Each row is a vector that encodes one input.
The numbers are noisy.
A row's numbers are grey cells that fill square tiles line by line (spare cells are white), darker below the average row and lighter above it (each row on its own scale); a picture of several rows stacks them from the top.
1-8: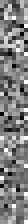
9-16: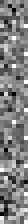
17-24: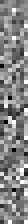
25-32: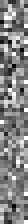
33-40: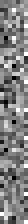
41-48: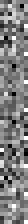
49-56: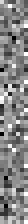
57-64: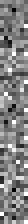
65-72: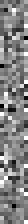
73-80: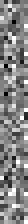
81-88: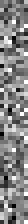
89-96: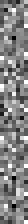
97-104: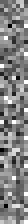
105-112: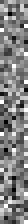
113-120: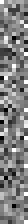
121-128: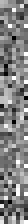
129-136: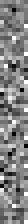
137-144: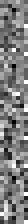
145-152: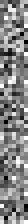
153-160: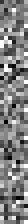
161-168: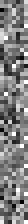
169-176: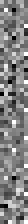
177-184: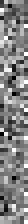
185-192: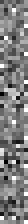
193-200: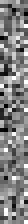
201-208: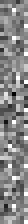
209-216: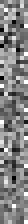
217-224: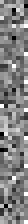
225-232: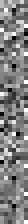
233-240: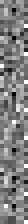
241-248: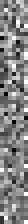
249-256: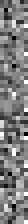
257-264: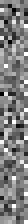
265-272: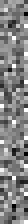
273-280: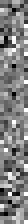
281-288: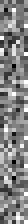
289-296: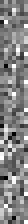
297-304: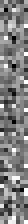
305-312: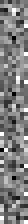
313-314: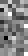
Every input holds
two labels (each one of 9), together with either a fixed value, or a node of an 11-node tree.
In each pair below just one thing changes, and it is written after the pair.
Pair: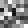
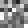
one of the two labels
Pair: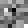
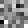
one of the two labels
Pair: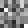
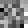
the node of the tree
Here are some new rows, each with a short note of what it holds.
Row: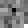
two labels (each one of 9)
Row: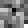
two labels (each one of 9)
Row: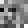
two labels (each one of 9) and a node of an 11-node tree
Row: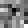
two labels (each one of 9)
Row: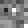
two labels (each one of 9)
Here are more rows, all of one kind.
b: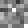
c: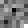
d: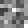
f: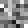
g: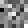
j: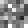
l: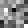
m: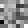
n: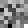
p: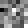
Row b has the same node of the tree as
c, f, j and m.
